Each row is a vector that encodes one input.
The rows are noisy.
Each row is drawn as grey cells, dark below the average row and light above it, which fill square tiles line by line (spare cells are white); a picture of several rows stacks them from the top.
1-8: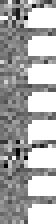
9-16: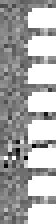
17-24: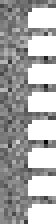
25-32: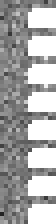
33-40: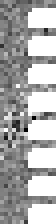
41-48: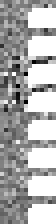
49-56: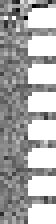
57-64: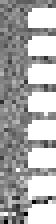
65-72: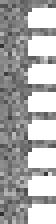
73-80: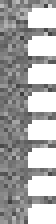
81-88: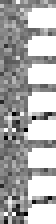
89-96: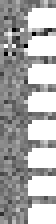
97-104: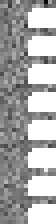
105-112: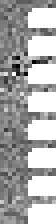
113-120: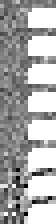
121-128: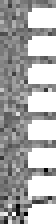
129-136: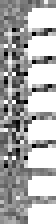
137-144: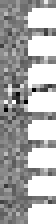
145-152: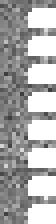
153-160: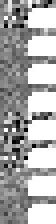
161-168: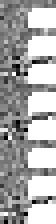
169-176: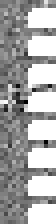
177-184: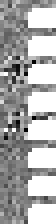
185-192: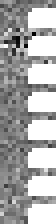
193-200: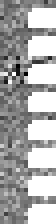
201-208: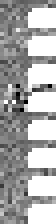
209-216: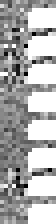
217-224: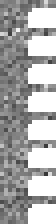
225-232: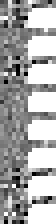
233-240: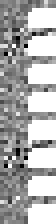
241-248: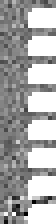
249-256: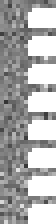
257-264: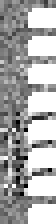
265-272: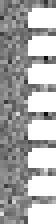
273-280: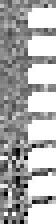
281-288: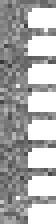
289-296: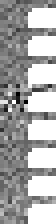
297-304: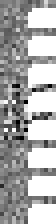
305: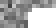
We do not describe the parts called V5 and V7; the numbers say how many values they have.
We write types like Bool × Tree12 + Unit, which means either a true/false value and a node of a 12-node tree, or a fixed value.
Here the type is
(Circle9 + Unit) × (Line6 + Tree11) + V5 × V7.
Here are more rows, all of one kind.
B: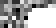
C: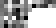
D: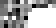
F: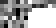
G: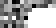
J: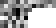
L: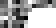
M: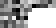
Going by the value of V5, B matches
F and J.
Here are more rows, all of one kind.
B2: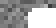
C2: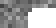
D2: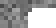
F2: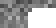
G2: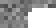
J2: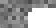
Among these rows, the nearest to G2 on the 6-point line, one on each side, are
B2 and D2.
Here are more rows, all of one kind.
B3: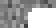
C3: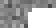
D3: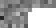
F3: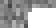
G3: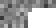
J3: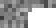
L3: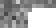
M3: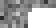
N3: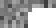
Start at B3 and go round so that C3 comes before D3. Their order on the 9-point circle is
B3, C3, G3, D3, J3, N3, F3, L3, M3.
